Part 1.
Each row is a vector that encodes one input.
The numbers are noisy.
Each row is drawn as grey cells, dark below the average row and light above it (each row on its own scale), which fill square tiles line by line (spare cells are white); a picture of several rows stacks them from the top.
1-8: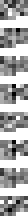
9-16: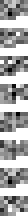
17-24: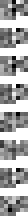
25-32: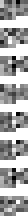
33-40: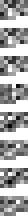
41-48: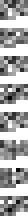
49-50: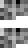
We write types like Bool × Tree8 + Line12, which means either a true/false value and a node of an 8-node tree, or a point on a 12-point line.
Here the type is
Bool × Bool × Bool.
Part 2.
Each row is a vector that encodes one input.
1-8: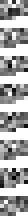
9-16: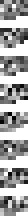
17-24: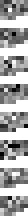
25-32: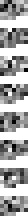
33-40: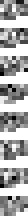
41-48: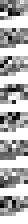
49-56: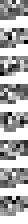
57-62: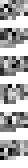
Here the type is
Bool × Bool × Bool × Bool.
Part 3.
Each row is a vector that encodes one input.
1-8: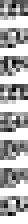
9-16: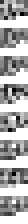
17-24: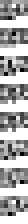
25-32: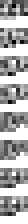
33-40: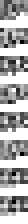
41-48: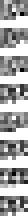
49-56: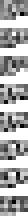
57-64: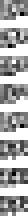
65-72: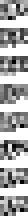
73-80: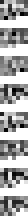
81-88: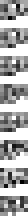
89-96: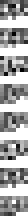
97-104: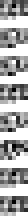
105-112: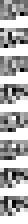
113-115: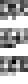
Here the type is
Bool × Bool × Bool.
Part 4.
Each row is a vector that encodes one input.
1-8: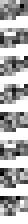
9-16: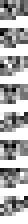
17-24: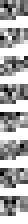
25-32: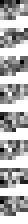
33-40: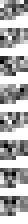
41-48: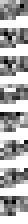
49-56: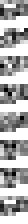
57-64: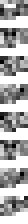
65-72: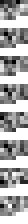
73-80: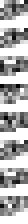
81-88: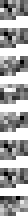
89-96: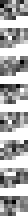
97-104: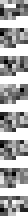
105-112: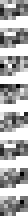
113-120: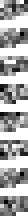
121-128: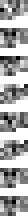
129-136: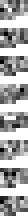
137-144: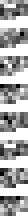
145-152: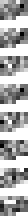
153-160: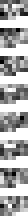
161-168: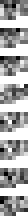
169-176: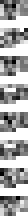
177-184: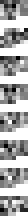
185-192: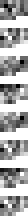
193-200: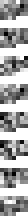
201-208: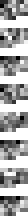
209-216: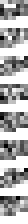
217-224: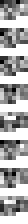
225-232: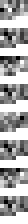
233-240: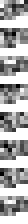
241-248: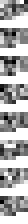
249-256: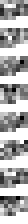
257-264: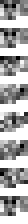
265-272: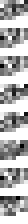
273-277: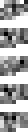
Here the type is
Bool × Bool × Bool + Unit.
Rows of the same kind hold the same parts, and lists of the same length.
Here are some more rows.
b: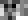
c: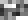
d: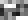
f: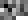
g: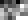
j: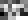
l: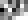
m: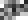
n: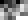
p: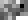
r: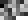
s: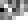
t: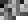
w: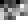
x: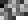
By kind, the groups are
b, c, d, f, g, l, m, n, p, r, s, t, w, x
j

